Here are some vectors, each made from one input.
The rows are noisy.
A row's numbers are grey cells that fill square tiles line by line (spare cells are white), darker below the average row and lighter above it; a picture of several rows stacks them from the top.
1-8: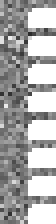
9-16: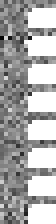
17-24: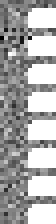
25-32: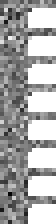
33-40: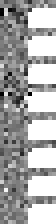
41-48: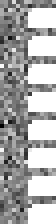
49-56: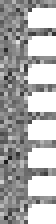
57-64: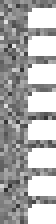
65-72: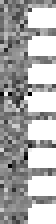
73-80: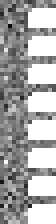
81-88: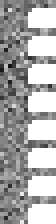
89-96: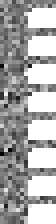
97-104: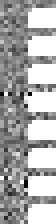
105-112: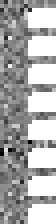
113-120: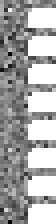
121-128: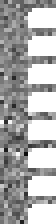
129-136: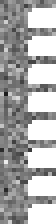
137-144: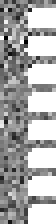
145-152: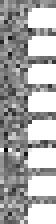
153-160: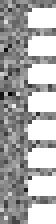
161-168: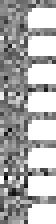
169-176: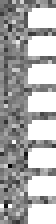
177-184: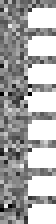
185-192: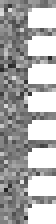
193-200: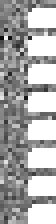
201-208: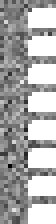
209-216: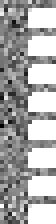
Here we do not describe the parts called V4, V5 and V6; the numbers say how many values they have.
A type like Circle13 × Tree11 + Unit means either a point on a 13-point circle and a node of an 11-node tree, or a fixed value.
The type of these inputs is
(Bool × Bool × Bool × Bool + V5) × Line9 + Tree9 + V4 × V6.
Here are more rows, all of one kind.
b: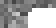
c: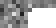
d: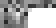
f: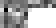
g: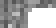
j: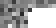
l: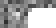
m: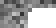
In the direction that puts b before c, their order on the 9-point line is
d, l, b, f, g, j, c, m.
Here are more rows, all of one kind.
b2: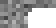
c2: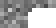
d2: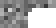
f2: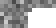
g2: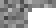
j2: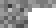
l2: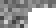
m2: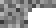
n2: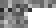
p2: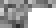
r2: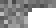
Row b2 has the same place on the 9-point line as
c2, d2 and r2.
